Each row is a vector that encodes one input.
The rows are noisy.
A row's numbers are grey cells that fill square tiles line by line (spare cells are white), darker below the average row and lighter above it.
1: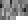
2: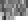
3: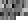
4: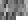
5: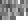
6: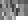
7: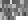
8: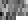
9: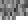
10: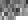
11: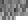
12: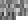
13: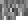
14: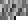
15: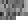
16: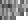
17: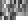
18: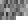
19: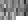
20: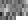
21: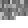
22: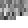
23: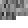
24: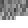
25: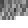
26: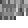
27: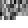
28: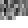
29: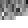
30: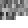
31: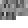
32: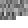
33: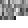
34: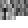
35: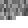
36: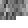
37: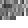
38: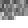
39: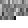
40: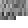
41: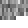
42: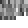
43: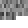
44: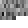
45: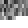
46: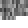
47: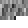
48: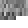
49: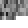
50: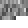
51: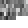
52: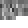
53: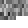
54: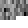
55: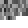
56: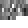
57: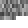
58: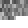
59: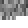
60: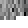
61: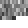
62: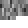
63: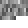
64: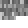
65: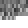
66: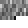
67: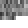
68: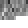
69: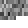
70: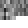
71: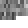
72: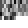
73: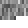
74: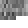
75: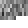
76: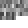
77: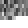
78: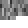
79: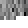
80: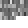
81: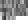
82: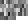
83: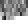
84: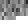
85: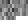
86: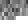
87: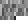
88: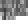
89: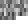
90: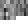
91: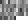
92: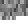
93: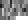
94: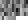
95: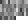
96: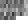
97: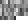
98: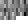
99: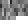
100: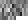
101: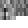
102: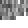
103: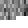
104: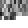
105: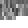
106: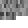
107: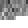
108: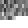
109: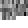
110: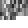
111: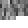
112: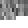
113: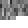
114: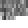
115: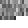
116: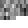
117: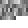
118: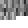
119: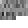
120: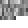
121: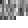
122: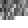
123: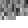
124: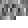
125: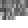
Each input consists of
either three true/false values, or a list of up to two points on a 4-point line.
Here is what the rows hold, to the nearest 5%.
About 50% of them hold three true/false values. The rest are lists of up to two points on a 4-point line: about 5% of all rows are empty, 20% hold one and 25% two.
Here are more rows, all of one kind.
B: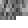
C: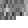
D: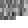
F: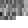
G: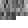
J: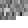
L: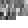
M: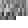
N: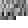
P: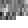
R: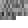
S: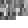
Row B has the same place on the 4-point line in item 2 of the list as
C, J, M and P.
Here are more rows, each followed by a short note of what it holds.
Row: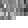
three true/false values
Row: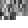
the empty list
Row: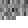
three true/false values
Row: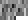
a list of one item
